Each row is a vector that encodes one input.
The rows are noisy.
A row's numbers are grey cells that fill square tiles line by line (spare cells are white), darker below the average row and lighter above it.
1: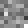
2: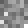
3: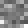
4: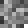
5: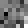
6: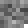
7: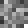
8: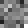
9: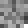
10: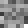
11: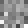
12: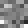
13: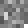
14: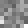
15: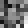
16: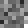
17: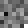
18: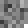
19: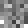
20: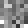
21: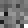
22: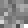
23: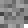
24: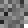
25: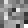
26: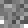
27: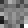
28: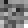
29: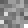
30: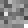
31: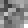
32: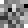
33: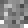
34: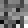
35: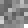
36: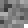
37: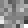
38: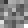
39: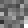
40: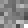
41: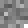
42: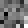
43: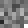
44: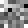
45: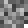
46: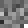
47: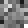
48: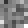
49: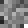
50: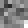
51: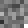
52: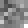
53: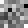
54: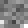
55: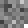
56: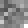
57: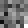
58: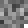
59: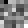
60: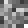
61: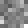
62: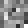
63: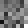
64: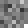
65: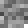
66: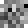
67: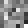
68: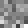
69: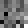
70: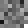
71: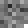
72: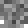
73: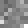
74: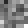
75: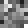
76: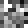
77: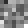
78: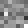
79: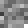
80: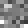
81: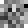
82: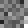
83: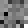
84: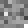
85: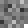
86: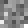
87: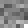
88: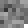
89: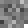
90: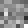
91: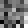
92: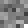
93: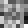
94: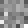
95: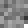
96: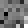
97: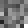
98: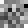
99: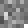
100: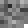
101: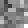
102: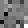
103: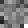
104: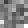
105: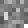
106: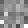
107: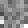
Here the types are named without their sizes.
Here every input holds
a list of points on a line.
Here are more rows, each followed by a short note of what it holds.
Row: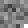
a list of two items
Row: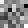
the empty list
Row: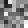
a list of one item
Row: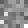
a list of one item
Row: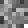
a list of one item
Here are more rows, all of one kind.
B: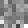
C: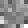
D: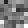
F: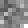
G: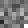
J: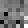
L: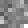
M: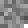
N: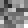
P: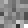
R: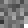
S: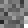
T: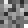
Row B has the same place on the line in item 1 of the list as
C, F, L and N.
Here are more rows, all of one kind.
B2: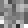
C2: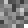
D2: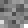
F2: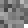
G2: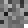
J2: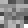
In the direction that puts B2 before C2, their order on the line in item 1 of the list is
D2, B2, J2, F2, C2, G2.
